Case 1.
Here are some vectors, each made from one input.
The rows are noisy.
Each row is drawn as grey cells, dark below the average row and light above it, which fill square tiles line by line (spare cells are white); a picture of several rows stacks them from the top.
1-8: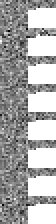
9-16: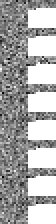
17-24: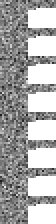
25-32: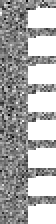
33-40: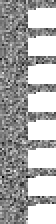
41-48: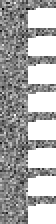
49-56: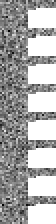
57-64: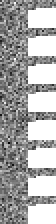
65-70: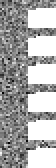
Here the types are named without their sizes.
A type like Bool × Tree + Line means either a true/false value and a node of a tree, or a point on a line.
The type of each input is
Bool × Bool × Bool + Tree.
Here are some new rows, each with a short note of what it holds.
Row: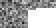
three true/false values
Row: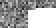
three true/false values
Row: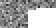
a node of a tree
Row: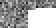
three true/false values
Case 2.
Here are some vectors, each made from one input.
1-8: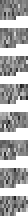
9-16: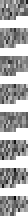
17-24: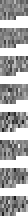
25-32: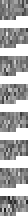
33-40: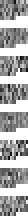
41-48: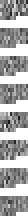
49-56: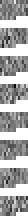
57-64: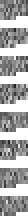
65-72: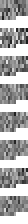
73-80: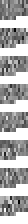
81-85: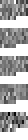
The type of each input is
Line6 × Line6 + Line12.
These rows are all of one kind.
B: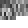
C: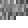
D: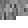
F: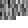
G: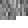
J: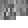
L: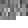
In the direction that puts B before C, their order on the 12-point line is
B, J, L, G, C, D, F.
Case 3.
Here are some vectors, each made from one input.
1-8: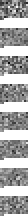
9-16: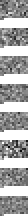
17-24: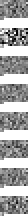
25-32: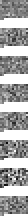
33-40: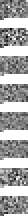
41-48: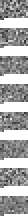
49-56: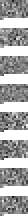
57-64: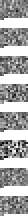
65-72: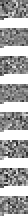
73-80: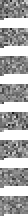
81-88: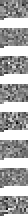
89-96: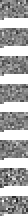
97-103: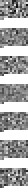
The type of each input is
Line9 × (Tree14 + Unit).
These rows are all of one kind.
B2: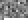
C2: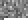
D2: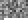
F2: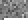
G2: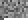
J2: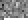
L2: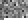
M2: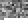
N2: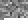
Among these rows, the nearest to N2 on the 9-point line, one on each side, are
L2 and M2.
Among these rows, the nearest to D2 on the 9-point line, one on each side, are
B2 and C2.
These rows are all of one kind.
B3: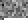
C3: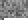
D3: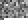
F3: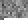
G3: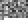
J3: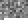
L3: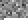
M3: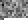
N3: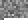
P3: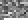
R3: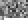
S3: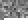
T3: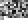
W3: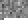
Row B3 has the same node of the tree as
C3, G3, M3 and N3.
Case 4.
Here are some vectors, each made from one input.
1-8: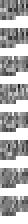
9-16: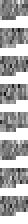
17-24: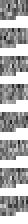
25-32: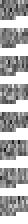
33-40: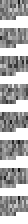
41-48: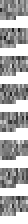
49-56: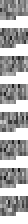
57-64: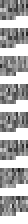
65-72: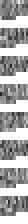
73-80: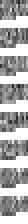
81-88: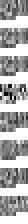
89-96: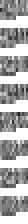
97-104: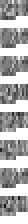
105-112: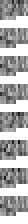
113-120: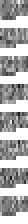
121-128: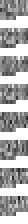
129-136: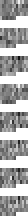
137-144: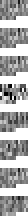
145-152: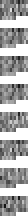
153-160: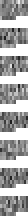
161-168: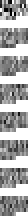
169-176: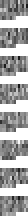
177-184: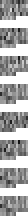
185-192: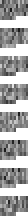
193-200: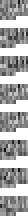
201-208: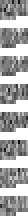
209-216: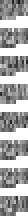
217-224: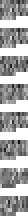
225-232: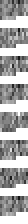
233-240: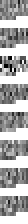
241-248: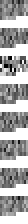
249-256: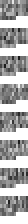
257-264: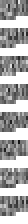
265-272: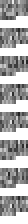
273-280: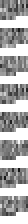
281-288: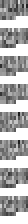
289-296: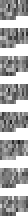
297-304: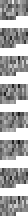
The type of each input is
Bool × Circle5 + Unit.
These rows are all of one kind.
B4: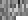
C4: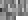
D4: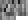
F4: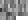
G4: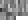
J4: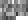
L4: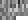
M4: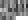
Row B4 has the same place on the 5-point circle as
J4 and L4.
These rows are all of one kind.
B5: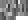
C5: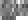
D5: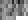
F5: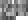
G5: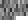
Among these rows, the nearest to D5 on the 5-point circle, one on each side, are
B5 and G5.
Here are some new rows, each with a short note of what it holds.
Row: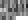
a point on a 5-point circle and a true/false value
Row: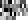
a fixed value
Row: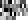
a fixed value
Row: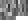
a point on a 5-point circle and a true/false value
